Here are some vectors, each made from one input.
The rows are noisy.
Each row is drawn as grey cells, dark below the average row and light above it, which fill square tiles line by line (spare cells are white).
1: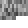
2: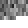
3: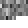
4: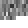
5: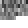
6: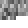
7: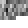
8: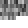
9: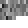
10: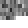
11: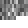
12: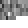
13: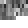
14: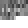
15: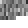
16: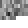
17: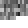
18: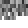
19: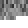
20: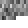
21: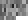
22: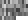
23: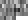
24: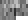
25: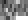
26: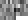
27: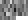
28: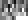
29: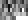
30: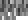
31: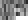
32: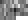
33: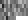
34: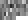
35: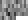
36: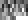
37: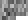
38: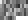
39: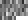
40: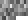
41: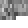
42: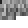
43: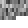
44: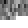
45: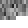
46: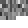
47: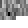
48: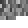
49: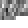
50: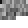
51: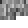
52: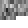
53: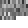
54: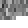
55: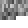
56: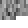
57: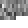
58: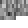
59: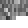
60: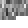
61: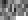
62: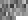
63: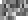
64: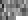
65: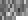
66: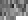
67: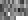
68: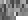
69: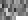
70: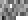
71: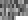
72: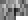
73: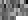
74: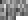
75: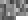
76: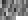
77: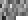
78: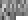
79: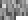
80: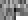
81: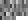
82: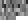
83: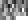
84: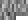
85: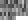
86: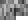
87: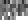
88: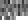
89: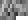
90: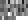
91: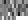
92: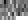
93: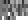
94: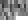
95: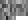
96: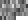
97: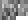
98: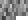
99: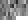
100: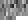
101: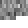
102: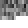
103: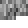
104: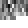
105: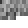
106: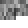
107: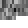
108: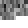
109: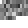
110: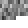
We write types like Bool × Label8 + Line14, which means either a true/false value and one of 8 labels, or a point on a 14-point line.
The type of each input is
List2(Line12).
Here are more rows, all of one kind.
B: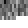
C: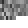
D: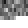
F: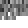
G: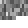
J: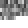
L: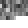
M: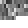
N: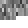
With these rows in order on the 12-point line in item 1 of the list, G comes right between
M and N.
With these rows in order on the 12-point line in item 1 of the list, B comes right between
D and F.
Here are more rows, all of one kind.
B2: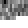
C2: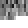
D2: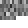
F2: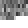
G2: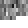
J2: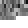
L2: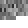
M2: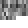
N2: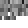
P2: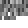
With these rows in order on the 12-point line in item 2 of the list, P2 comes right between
J2 and N2.
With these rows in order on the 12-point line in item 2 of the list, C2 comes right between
B2 and F2.
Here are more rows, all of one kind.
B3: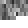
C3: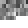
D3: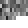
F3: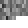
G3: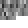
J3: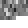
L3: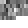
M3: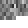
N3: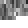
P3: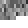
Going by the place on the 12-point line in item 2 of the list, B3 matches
D3, N3 and P3.
